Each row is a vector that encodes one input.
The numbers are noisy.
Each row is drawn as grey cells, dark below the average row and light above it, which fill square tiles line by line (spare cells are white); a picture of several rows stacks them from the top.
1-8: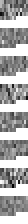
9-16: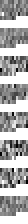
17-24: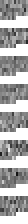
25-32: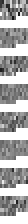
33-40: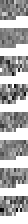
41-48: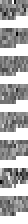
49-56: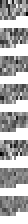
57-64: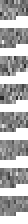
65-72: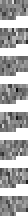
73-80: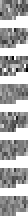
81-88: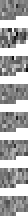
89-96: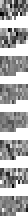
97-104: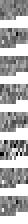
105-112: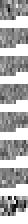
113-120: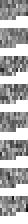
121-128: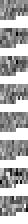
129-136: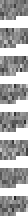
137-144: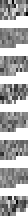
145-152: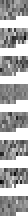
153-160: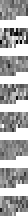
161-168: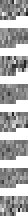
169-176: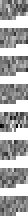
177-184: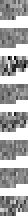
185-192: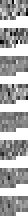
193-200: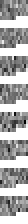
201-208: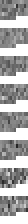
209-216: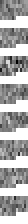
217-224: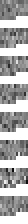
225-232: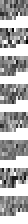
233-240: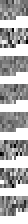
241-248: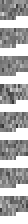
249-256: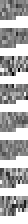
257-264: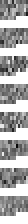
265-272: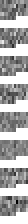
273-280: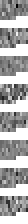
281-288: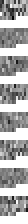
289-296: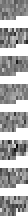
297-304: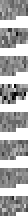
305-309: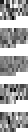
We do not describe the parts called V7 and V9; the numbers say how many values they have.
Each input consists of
either four true/false values, a value of V7 and a value of V9, or a list of up to two points on a 10-point line.
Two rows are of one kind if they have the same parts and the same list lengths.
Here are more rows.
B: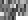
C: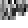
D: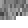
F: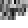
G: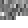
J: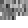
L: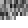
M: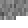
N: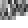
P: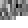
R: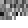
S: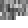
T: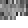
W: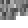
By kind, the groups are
B, G, P
C, N
D, F, J, L, M, R, S
T, W

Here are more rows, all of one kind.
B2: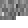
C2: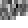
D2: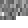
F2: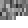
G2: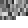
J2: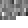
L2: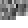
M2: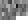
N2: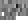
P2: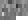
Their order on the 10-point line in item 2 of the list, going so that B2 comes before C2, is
B2, L2, J2, F2, M2, P2, D2, G2, N2, C2.
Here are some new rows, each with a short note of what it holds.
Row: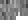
the empty list
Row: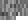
four true/false values, a value of V7 and a value of V9
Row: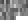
the empty list
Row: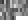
the empty list
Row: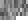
four true/false values, a value of V7 and a value of V9
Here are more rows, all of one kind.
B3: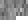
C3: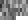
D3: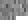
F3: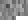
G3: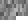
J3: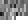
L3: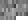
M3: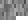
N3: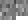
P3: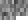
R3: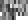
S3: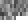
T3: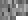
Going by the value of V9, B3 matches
F3, N3, P3 and R3.
